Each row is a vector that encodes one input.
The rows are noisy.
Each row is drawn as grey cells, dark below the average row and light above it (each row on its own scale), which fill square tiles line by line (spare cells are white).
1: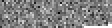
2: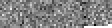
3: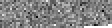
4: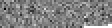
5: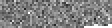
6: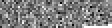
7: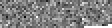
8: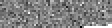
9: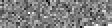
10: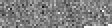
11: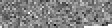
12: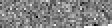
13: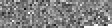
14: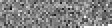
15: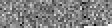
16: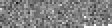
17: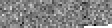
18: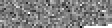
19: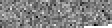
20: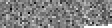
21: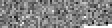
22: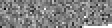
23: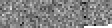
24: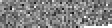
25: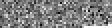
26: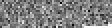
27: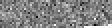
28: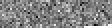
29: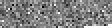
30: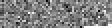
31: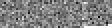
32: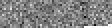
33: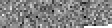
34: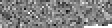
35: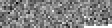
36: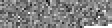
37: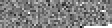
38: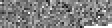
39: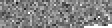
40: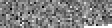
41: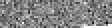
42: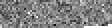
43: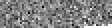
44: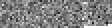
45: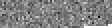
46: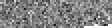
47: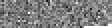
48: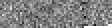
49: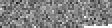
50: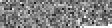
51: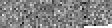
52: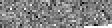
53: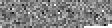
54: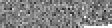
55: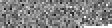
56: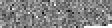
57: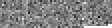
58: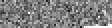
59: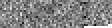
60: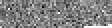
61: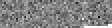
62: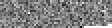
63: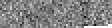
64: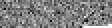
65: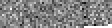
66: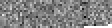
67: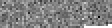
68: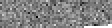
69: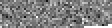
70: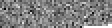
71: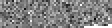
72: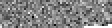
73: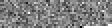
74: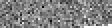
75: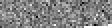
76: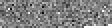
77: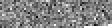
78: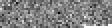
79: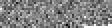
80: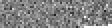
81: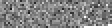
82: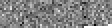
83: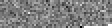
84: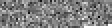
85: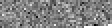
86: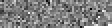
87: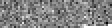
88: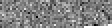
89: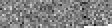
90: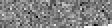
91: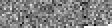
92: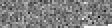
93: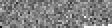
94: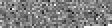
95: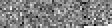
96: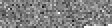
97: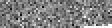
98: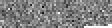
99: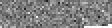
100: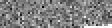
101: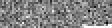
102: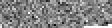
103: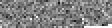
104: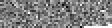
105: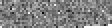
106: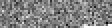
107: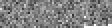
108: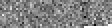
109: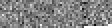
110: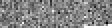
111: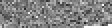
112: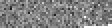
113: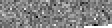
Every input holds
a true/false value, together with either a fixed value, or a node of a 7-node tree.
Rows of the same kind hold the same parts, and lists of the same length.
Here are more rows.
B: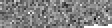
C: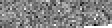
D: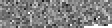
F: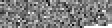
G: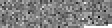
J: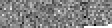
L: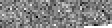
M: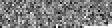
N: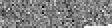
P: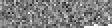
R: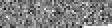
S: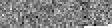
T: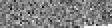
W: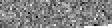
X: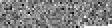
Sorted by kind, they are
B, D, F, G, M, N, P, R, T, X
C, J, L, S, W

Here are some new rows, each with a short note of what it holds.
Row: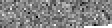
a true/false value
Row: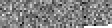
a true/false value
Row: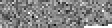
a node of a 7-node tree and a true/false value
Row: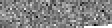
a true/false value
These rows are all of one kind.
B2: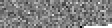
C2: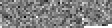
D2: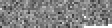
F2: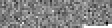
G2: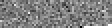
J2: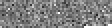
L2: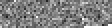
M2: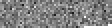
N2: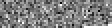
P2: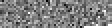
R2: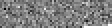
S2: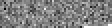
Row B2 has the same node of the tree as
G2, R2 and S2.
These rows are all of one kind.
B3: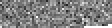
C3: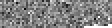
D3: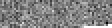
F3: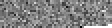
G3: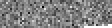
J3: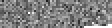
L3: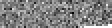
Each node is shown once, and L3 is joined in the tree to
C3 and G3.
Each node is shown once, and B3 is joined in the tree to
D3.
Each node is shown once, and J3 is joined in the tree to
C3 and F3.
